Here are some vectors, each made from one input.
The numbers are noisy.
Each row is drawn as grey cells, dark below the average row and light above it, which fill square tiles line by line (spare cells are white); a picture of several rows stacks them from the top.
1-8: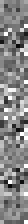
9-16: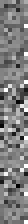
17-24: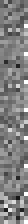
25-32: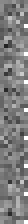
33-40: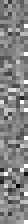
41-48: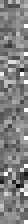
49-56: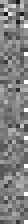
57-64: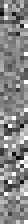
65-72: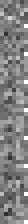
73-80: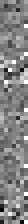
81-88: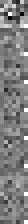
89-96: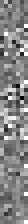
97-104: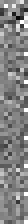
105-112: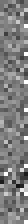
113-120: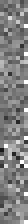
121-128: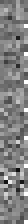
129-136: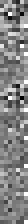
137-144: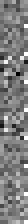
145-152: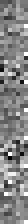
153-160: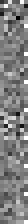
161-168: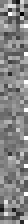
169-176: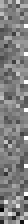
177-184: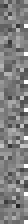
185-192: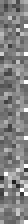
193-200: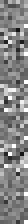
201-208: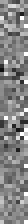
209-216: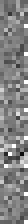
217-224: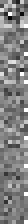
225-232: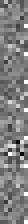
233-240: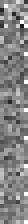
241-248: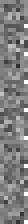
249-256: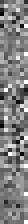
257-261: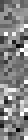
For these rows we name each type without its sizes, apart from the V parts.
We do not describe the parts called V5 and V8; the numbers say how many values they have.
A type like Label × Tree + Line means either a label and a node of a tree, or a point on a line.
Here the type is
Bool × Circle + Tree × V5 × V8.
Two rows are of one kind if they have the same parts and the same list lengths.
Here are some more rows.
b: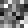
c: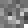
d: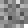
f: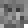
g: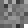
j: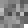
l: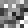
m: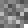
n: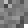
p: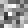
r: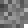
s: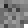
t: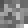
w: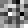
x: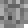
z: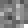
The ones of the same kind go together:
b, l, p, w
c, d, f, g, j, m, n, r, s, t, x, z

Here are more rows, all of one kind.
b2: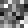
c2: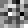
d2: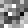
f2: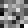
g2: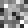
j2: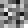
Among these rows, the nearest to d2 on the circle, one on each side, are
b2 and g2.
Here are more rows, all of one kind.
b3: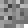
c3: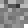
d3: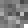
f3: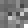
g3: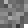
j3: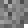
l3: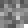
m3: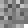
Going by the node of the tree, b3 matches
j3 and l3.
